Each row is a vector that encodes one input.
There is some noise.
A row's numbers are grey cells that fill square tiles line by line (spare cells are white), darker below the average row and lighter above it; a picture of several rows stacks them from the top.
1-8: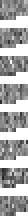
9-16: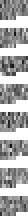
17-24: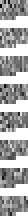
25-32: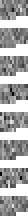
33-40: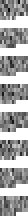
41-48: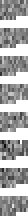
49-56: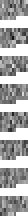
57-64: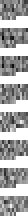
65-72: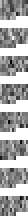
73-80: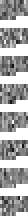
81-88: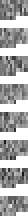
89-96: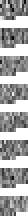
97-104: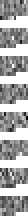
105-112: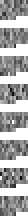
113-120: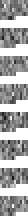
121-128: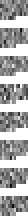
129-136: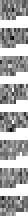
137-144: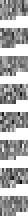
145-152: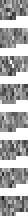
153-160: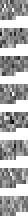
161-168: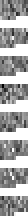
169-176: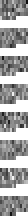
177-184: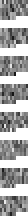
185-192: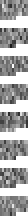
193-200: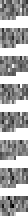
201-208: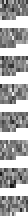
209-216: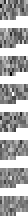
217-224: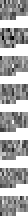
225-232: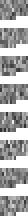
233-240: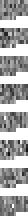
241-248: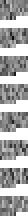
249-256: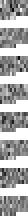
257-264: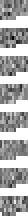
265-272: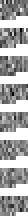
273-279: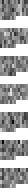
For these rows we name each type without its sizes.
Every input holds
either a label and a true/false value, or a point on a line.
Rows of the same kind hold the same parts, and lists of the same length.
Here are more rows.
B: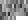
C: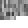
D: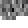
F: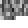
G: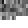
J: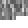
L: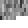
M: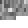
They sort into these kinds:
B, C, J, L, M
D, F, G

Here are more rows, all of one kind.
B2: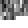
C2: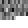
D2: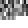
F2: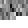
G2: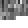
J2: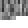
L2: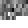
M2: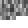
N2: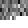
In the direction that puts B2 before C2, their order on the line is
F2, L2, M2, J2, B2, G2, C2, D2, N2.
